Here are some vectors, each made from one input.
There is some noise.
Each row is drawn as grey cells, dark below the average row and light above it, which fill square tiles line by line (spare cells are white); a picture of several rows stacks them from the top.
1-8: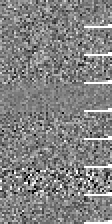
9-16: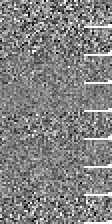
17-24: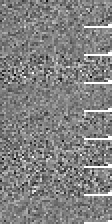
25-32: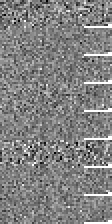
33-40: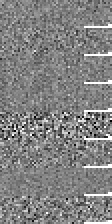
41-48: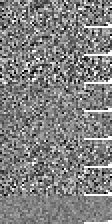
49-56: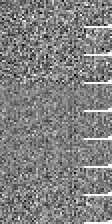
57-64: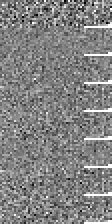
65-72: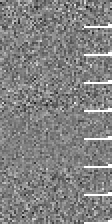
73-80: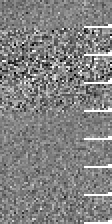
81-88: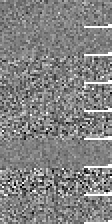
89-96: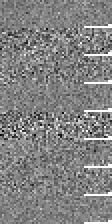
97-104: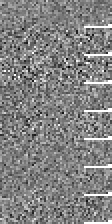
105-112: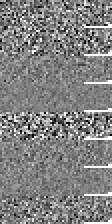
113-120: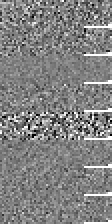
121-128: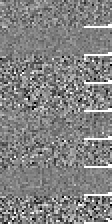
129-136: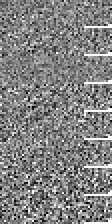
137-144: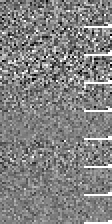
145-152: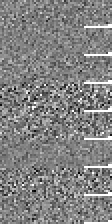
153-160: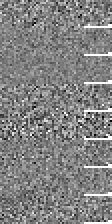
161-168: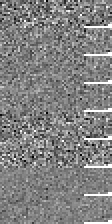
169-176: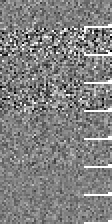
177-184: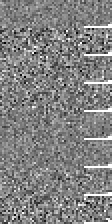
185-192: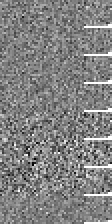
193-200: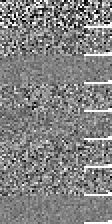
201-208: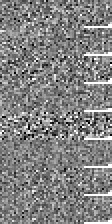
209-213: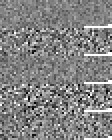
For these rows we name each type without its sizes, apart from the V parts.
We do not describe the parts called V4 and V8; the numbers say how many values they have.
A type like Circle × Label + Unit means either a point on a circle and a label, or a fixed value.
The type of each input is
((Bool × Circle + Unit) × V8 + Line × Tree) × V4.
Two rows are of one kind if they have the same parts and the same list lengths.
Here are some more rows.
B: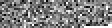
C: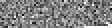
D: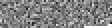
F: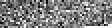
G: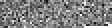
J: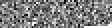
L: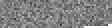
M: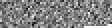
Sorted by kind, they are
B, D, L
C, F, G
J, M

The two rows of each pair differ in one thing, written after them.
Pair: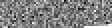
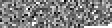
the value of V8
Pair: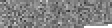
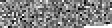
the place on the circle
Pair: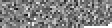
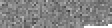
the place on the circle
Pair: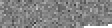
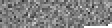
the value of V4
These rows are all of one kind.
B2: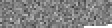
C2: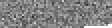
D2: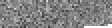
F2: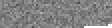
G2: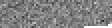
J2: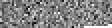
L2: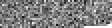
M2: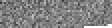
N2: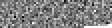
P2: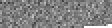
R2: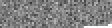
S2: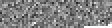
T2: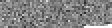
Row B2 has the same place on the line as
C2, L2, R2 and S2.
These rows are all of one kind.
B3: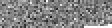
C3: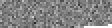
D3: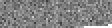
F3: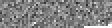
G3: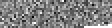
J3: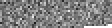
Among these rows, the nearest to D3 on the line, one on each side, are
B3 and C3.
